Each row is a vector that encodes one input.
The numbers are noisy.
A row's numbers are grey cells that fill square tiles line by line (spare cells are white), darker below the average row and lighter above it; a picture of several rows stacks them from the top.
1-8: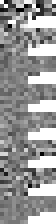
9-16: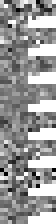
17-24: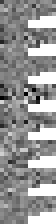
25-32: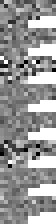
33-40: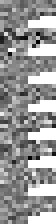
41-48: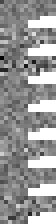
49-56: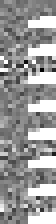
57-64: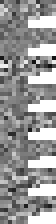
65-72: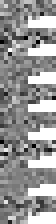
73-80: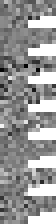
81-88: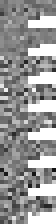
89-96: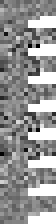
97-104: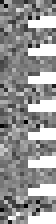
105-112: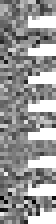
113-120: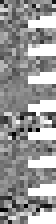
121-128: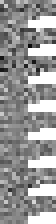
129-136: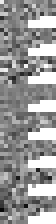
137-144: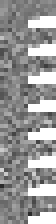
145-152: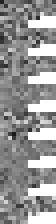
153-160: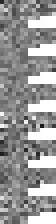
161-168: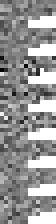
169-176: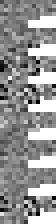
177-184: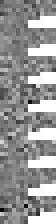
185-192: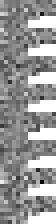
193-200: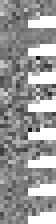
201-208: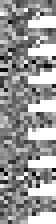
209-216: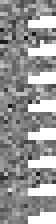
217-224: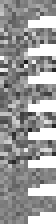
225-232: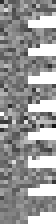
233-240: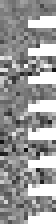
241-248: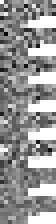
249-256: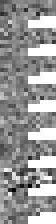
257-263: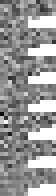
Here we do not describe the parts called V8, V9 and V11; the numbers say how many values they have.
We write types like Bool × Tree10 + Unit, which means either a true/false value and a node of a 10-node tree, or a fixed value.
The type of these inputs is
Bool × Line4 + (Line7 + V9) × V8 + V11.
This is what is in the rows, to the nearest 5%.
About 15% of them hold a point on a 4-point line and a true/false value. About 50% of them hold a value of V8, together with either a point on a 7-point line, or a value of V9. The rest hold a value of V11.
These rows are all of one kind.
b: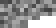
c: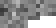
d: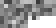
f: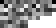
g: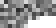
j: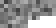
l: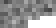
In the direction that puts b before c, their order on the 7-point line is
d, b, j, l, f, g, c.
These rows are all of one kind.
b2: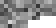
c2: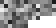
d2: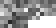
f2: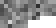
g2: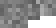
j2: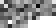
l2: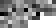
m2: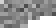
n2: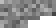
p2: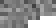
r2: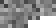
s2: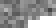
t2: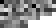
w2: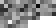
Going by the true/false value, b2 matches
c2, l2, m2 and n2.
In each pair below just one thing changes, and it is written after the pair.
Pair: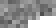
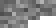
the value of V8
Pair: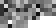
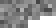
the value of V8
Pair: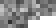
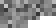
the value of V8
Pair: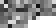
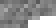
the value of V8
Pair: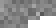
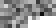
the value of V9
